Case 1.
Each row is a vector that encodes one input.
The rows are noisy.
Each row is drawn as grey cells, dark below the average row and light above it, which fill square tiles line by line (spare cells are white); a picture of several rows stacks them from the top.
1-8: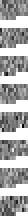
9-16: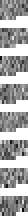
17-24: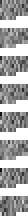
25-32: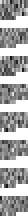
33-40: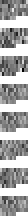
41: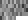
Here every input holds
either a point on each of two 3-point lines, or a point on a 6-point line.
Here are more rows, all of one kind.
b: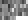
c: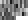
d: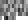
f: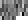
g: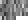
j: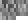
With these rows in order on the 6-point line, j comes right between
b and g.
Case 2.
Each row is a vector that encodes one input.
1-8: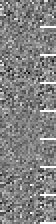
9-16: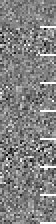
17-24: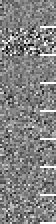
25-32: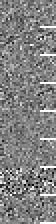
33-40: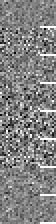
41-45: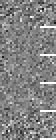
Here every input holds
either a point on a 5-point line, or a point on a 6-point line.
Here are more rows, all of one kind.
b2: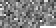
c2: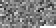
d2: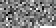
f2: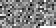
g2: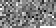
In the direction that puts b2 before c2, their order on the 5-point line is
g2, b2, d2, c2, f2.
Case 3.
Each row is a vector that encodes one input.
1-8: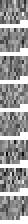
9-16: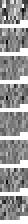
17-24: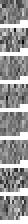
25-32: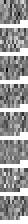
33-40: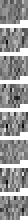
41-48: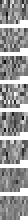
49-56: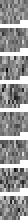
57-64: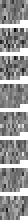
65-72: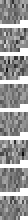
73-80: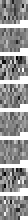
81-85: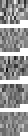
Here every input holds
either a point on a 7-point line, or a point on an 11-point line.
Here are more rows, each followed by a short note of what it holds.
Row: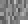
a point on an 11-point line
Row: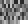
a point on a 7-point line
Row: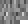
a point on an 11-point line
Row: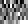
a point on a 7-point line
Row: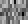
a point on a 7-point line
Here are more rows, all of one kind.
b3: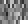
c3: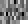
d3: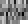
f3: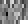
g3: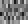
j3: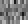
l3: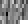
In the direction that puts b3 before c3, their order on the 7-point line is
j3, g3, b3, f3, c3, l3, d3.
